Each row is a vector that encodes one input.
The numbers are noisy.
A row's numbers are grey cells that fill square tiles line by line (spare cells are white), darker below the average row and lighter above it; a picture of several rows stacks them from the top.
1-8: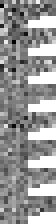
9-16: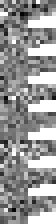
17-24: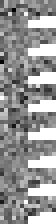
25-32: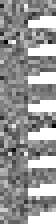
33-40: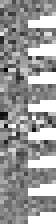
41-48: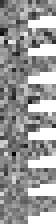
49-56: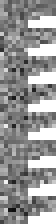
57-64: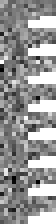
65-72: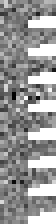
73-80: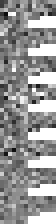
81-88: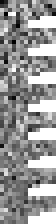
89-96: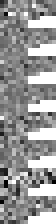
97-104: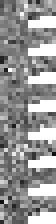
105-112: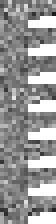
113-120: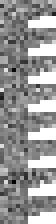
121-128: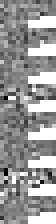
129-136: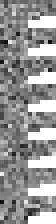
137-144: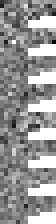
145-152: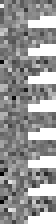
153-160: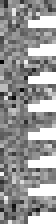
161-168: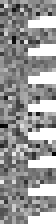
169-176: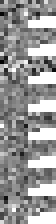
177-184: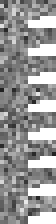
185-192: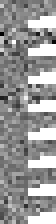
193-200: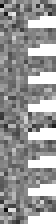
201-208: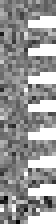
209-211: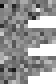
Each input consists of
either a point on a 6-point circle and a point on an 8-point line, or a point on a 4-point line and a point on a 6-point line.
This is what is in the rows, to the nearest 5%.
About 65% of them hold a point on a 6-point circle and a point on an 8-point line. The rest hold a point on a 4-point line and a point on a 6-point line.
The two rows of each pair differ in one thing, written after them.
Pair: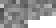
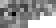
the place on the 6-point circle
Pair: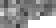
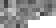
the place on the 8-point line
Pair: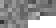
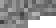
the place on the 8-point line
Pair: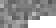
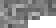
the place on the 8-point line
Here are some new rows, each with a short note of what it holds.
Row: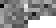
a point on a 4-point line and a point on a 6-point line
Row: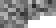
a point on a 6-point circle and a point on an 8-point line
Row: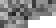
a point on a 6-point circle and a point on an 8-point line
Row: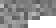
a point on a 6-point circle and a point on an 8-point line
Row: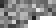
a point on a 4-point line and a point on a 6-point line
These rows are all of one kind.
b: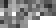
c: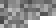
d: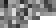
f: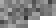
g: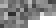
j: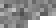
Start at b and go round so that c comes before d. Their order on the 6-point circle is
b, j, c, d, g, f.
